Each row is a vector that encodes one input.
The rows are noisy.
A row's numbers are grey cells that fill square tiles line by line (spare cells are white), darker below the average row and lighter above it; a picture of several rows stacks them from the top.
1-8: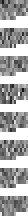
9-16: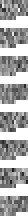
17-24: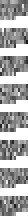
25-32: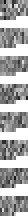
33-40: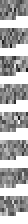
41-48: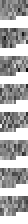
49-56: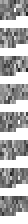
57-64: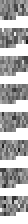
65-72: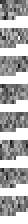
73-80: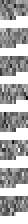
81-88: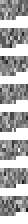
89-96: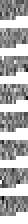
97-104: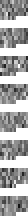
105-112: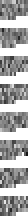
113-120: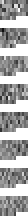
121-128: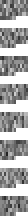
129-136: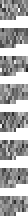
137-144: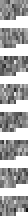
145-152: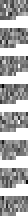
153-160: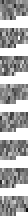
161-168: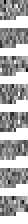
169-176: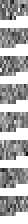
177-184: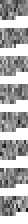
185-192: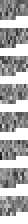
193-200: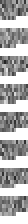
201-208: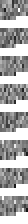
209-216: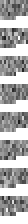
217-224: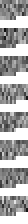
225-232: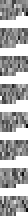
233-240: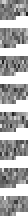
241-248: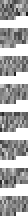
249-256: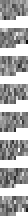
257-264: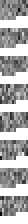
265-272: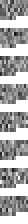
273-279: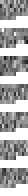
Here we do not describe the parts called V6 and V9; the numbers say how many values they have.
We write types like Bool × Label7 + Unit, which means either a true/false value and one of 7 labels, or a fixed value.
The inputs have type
Line8 × (Tree14 + V6) × V9.
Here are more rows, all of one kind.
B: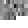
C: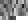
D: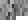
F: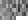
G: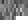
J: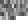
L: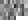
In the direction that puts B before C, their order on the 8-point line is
D, G, F, B, L, J, C.
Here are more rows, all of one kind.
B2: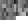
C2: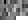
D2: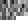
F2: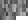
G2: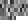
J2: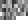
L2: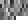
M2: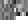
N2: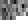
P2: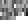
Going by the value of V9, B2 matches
M2 and N2.
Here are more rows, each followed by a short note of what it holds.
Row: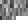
a point on an 8-point line, a value of V6 and a value of V9
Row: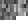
a point on an 8-point line, a value of V6 and a value of V9
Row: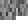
a point on an 8-point line, a node of a 14-node tree and a value of V9
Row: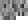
a point on an 8-point line, a node of a 14-node tree and a value of V9
